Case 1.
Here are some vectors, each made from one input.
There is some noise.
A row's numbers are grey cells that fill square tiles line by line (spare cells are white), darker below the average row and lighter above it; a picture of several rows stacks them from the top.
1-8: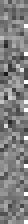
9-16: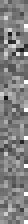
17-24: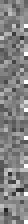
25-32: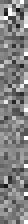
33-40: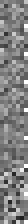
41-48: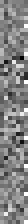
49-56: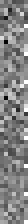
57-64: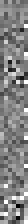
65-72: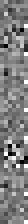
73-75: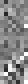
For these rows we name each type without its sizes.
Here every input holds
a list of points on a line.
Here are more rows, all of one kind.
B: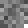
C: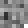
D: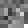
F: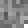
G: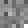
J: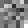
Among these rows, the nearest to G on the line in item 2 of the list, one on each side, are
C and D.
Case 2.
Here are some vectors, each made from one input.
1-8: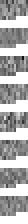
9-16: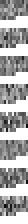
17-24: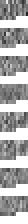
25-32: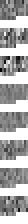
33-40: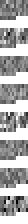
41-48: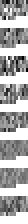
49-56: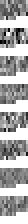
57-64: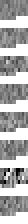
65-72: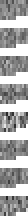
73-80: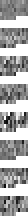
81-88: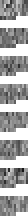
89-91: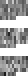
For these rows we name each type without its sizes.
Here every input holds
either a point on a line, or a node of a tree.
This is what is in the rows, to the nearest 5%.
About 30% of them hold a point on a line. The rest hold a node of a tree.
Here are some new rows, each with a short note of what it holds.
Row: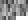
a node of a tree
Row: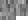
a node of a tree
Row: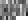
a point on a line
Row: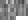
a point on a line
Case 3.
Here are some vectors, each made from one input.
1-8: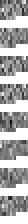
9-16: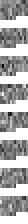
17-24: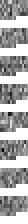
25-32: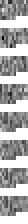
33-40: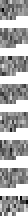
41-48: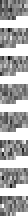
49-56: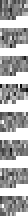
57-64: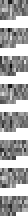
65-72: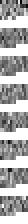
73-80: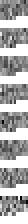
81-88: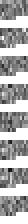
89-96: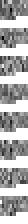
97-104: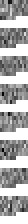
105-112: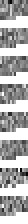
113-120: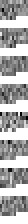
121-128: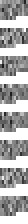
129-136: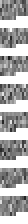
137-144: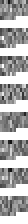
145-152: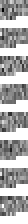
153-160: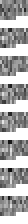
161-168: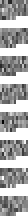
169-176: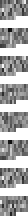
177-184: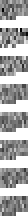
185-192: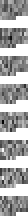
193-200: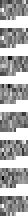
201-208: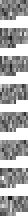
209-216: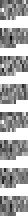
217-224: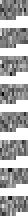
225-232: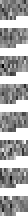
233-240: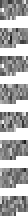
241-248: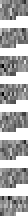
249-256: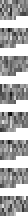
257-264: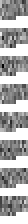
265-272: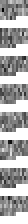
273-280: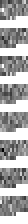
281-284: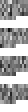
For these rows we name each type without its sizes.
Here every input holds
a list of points on a line.
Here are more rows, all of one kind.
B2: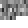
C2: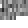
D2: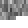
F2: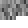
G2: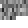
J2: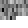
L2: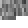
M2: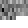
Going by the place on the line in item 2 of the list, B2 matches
G2 and L2.
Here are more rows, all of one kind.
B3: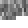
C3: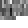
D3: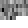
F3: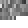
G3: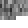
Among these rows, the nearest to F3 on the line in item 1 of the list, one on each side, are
B3 and D3.
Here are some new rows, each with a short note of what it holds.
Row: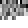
the empty list
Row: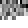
the empty list
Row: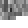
a list of two items
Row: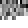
the empty list
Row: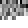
the empty list
